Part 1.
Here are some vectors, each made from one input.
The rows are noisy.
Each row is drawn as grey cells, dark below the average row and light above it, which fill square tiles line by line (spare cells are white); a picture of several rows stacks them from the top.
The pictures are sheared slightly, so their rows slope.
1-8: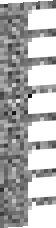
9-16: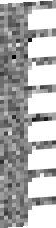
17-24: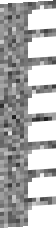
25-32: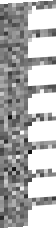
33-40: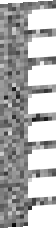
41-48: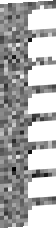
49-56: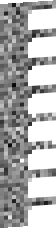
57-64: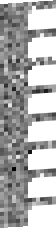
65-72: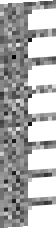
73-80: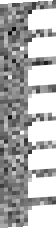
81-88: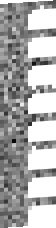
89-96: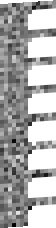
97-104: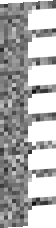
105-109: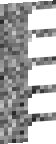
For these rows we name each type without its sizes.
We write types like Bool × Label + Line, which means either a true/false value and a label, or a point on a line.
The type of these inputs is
Bool × Bool × Bool + Line.
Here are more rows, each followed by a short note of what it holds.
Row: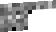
a point on a line
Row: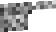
a point on a line
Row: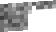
three true/false values
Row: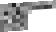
a point on a line
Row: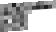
a point on a line
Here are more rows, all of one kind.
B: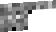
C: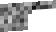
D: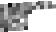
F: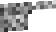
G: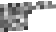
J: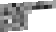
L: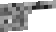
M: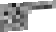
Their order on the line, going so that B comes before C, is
D, G, F, B, C, L, J, M.
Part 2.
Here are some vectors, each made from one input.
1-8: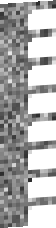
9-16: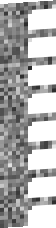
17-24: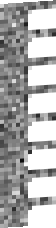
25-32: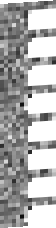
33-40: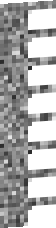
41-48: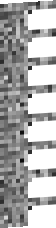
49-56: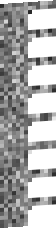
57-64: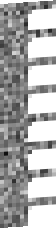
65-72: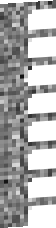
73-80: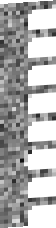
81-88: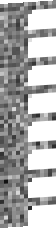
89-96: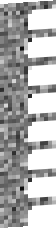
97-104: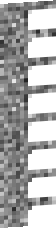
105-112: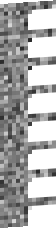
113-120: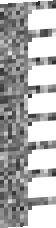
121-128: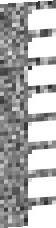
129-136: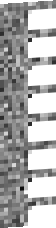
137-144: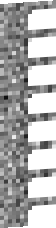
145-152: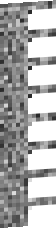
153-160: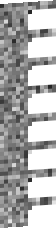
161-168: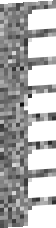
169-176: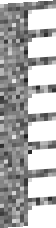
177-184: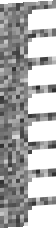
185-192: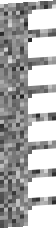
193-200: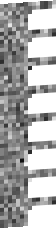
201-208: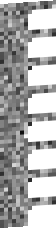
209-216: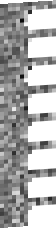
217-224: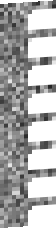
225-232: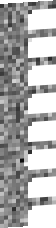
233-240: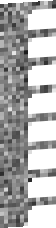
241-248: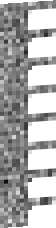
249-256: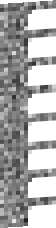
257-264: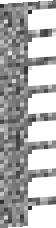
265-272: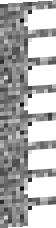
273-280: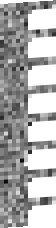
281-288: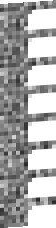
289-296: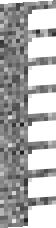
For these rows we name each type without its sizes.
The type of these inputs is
Bool × Circle.
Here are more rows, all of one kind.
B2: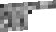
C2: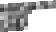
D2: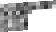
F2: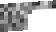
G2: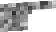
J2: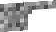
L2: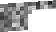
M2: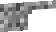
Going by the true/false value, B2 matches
F2 and L2.
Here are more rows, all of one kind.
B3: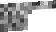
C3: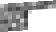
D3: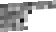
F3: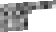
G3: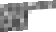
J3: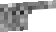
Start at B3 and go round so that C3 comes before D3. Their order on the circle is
B3, G3, C3, F3, D3, J3.
